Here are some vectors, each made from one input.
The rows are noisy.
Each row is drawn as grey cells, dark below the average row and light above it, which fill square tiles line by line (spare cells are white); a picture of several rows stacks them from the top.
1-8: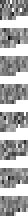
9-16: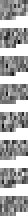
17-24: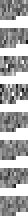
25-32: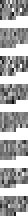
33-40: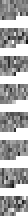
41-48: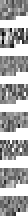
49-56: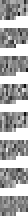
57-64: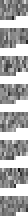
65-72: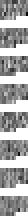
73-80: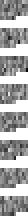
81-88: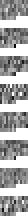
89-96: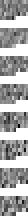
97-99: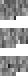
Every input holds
a list of up to two points on a 12-point line.
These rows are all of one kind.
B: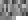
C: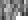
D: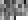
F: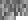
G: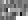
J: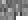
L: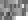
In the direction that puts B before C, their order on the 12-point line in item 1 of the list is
B, C, L, F, G, J, D.
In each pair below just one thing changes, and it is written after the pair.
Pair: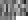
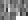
the place on the 12-point line in item 2 of the list
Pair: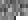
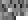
the place on the 12-point line in item 2 of the list
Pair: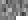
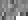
the place on the 12-point line in item 1 of the list
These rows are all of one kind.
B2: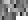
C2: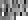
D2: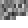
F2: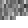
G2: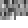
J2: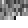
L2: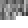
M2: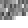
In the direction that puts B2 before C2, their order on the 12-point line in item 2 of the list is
M2, F2, J2, B2, D2, C2, G2, L2.
